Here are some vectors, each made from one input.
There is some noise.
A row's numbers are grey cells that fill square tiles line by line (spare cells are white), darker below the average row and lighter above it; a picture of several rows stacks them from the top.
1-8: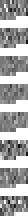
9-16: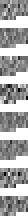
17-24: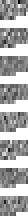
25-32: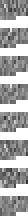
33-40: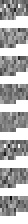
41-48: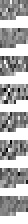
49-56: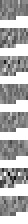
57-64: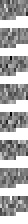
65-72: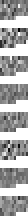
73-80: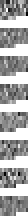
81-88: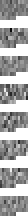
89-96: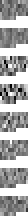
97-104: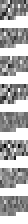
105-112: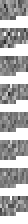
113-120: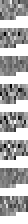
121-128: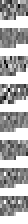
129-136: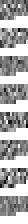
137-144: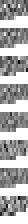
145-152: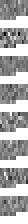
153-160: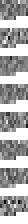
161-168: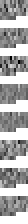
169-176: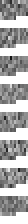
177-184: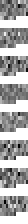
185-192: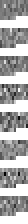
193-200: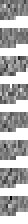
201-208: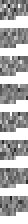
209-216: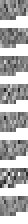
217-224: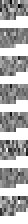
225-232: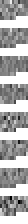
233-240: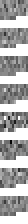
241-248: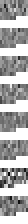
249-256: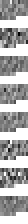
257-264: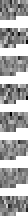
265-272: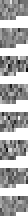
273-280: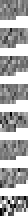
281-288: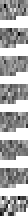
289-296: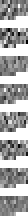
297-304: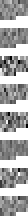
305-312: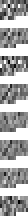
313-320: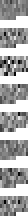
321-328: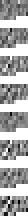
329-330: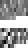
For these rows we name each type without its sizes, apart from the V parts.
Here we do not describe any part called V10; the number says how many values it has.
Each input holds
either three true/false values and a value of V10, or a list of points on a line.
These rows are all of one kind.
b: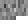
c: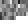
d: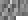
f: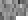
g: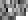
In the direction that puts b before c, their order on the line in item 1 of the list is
f, b, d, c, g.
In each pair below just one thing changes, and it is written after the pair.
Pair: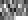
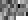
one of the three true/false values
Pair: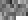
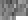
the value of V10
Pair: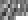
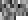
the value of V10
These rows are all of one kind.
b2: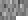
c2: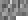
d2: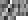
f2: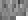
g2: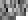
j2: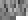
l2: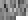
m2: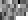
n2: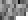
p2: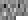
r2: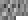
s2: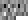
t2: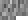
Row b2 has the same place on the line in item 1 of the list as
p2 and s2.
